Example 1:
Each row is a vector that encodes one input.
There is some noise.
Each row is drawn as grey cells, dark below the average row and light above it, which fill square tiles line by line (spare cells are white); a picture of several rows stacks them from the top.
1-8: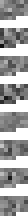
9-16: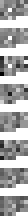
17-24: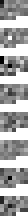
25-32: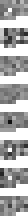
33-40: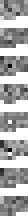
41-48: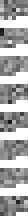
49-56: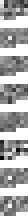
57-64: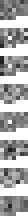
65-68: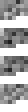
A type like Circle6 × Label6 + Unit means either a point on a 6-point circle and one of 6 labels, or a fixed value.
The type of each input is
Bool × Circle5.
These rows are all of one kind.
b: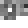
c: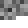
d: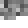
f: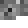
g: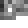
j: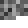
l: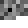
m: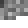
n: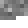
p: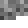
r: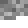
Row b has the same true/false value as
d, n, p and r.
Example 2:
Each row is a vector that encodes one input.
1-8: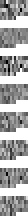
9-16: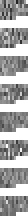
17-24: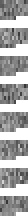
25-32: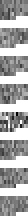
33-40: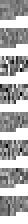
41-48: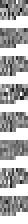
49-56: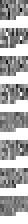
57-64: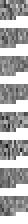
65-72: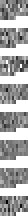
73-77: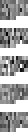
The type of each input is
List2(Line10).
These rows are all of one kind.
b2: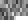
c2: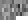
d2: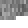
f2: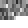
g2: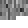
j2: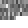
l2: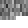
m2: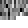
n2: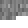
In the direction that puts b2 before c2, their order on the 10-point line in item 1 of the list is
b2, f2, j2, n2, c2, g2, d2, m2, l2.
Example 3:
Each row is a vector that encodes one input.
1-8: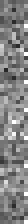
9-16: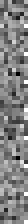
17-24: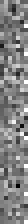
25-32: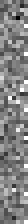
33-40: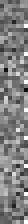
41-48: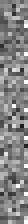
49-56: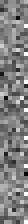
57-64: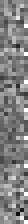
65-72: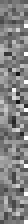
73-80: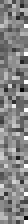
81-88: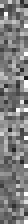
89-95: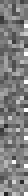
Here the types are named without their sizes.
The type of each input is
Label + Line.
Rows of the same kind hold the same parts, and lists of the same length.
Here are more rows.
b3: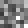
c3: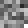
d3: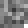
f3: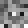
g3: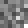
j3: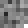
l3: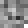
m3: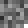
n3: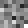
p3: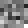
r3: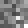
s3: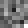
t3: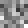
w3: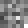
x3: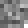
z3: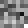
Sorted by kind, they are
b3, d3, g3, j3, m3, r3, s3, w3, x3
c3, f3, l3, n3, p3, t3, z3

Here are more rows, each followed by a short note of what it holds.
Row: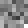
a label
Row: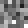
a label
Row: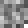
a label
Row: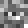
a point on a line
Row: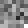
a label
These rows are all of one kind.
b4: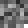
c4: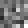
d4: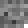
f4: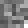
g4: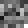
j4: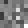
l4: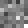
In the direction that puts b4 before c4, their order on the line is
j4, b4, l4, g4, d4, c4, f4.
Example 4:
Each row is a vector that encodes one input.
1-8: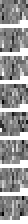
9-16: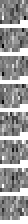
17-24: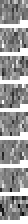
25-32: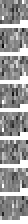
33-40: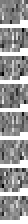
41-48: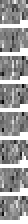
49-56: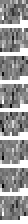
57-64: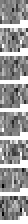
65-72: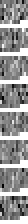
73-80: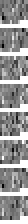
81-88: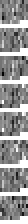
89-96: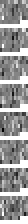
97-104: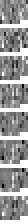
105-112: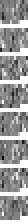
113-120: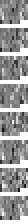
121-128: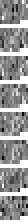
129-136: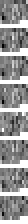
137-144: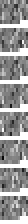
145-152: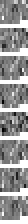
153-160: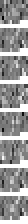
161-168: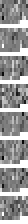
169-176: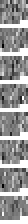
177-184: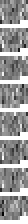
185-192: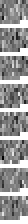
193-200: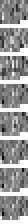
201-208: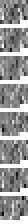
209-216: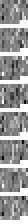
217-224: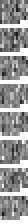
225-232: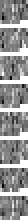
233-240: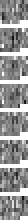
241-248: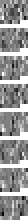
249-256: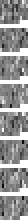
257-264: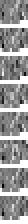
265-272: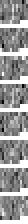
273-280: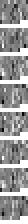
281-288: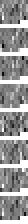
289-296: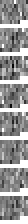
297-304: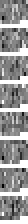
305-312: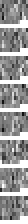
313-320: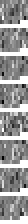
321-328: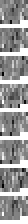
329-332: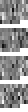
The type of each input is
Bool × Circle6 + Unit.
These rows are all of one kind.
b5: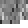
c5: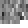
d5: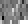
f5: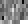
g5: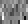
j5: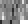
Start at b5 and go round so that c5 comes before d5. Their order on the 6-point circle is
b5, j5, c5, d5, f5, g5.
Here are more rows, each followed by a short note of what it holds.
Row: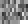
a point on a 6-point circle and a true/false value
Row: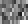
a point on a 6-point circle and a true/false value
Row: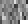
a point on a 6-point circle and a true/false value
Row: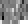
a point on a 6-point circle and a true/false value
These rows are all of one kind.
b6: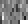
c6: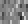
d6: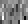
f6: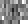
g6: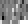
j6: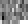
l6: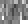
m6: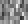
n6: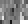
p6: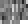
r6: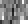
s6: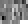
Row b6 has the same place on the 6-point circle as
d6 and p6.
